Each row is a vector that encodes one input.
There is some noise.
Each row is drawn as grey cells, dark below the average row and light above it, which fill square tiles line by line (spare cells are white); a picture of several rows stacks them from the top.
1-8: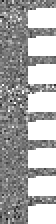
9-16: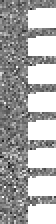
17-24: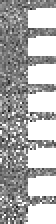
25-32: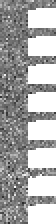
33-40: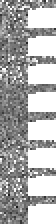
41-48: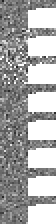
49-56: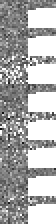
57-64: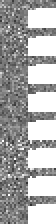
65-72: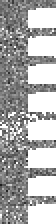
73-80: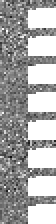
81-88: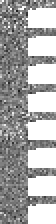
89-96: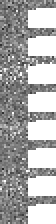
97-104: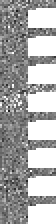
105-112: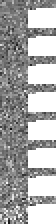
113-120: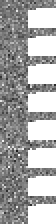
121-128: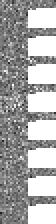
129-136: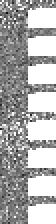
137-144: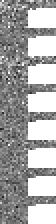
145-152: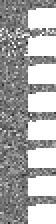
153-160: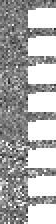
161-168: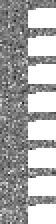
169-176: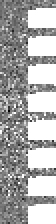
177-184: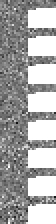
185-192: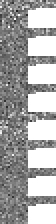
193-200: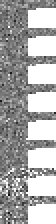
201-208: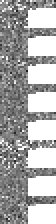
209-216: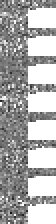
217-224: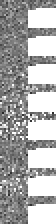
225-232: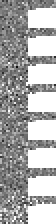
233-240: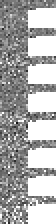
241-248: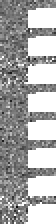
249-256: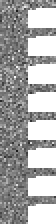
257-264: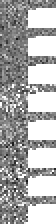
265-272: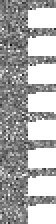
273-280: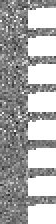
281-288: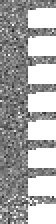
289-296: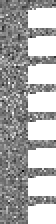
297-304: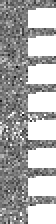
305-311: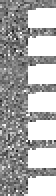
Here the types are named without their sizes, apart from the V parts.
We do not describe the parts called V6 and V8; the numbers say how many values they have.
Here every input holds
a value of V8, together with either a point on a circle and a true/false value, or a value of V6.
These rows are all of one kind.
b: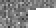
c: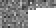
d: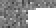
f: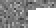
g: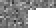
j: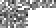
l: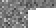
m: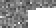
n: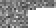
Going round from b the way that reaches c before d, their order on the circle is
b, c, l, d, n, j, m, g, f.
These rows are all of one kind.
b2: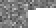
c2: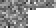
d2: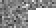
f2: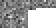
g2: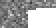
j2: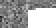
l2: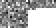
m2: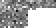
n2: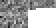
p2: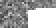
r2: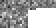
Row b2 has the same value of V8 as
d2 and p2.
